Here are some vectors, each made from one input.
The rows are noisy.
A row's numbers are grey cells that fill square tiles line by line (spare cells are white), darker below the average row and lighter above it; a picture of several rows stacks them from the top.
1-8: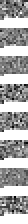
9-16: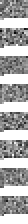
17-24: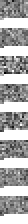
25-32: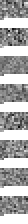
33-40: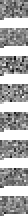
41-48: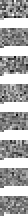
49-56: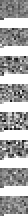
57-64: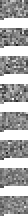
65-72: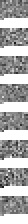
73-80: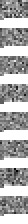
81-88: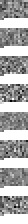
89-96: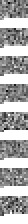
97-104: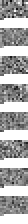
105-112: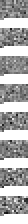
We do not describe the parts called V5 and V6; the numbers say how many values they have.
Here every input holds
one of 10 labels, together with either a point on a 4-point line and a value of V5, or a value of V6.
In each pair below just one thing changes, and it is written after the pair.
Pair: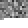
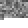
the label
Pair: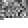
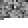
the place on the 4-point line
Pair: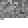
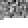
the place on the 4-point line
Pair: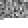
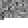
the value of V5
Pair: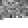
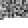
the label
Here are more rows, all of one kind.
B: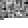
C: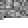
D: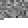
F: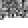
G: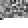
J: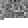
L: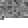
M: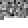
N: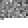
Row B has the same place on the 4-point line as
D, F and M.
